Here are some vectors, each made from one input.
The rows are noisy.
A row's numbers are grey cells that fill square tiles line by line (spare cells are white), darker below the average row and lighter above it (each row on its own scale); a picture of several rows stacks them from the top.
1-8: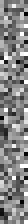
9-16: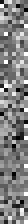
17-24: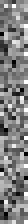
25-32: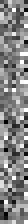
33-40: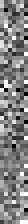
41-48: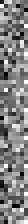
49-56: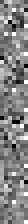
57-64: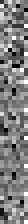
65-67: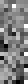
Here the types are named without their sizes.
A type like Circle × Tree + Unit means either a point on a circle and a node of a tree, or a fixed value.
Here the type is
Bool × Bool × Bool × Bool + Tree.
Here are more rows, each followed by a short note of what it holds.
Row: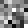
a node of a tree
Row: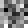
four true/false values
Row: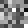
a node of a tree
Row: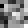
four true/false values
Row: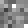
four true/false values
